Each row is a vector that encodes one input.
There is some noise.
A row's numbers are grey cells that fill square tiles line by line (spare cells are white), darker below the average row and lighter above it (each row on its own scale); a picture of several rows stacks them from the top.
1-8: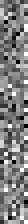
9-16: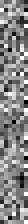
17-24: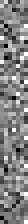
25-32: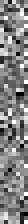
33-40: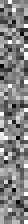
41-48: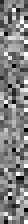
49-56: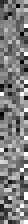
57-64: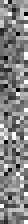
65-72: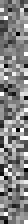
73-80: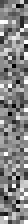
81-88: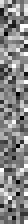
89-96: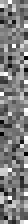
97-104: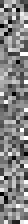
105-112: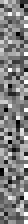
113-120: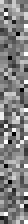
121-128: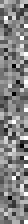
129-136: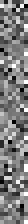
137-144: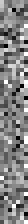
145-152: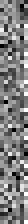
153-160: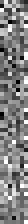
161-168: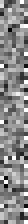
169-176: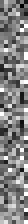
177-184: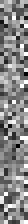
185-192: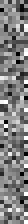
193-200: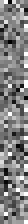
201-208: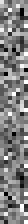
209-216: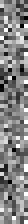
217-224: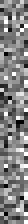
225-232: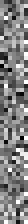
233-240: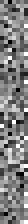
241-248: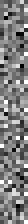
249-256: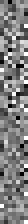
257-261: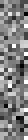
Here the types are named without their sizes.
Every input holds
a node of each of two trees.
